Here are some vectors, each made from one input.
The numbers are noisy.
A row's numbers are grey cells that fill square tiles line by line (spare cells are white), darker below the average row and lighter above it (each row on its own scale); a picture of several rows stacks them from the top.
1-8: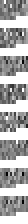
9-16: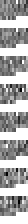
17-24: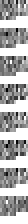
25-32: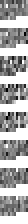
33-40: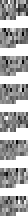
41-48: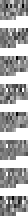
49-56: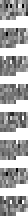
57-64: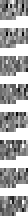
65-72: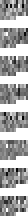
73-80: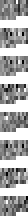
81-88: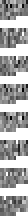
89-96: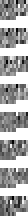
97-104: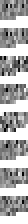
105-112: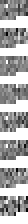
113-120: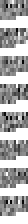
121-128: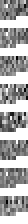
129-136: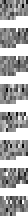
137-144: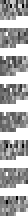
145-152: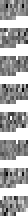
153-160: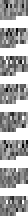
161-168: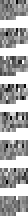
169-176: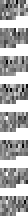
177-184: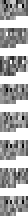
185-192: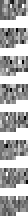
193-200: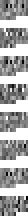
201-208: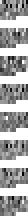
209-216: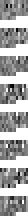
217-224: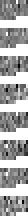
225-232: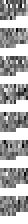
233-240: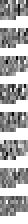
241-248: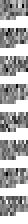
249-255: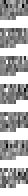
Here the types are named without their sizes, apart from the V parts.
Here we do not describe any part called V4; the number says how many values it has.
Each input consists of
a list of items, each a true/false value and a value of V4.
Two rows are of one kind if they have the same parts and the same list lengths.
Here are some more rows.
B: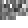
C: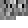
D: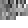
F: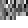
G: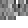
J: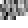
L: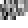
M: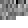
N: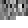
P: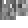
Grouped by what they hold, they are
B, F, G, P
C, D, M, N
J, L

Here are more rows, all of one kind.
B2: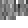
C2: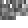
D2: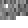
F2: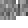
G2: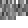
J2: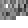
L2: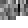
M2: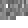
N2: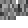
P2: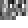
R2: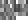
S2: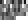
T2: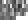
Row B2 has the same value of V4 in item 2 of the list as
D2, F2, M2 and P2.
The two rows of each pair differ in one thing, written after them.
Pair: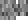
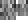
the value of V4 in item 1 of the list
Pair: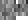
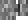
the value of V4 in item 1 of the list
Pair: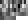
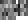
the true/false value in item 1 of the list
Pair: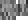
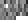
the true/false value in item 2 of the list
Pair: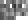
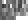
the value of V4 in item 2 of the list
